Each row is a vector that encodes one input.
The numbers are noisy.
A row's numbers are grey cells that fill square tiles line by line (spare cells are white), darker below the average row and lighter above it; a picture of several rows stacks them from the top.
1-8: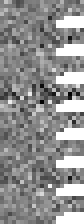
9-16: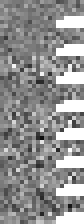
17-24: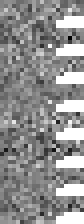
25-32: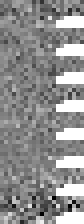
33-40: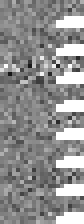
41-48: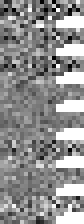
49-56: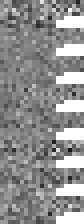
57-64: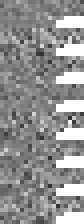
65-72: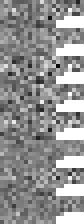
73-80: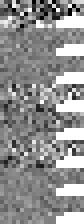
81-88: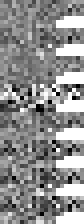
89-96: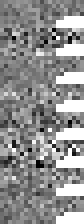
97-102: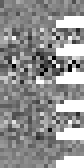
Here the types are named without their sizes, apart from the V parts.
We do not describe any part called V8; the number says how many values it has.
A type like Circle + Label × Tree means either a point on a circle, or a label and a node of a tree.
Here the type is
Bool × (Circle + V8).
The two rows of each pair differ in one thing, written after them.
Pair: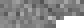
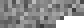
the true/false value
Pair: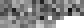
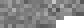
the value of V8
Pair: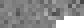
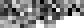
the value of V8
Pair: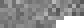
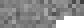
the value of V8
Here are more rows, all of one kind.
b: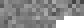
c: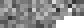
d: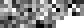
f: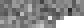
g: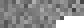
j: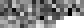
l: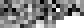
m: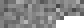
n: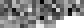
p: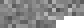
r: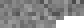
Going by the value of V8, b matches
g, n and r.
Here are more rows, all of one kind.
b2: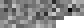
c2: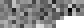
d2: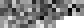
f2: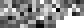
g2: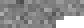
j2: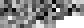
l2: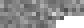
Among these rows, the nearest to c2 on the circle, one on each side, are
b2 and f2.
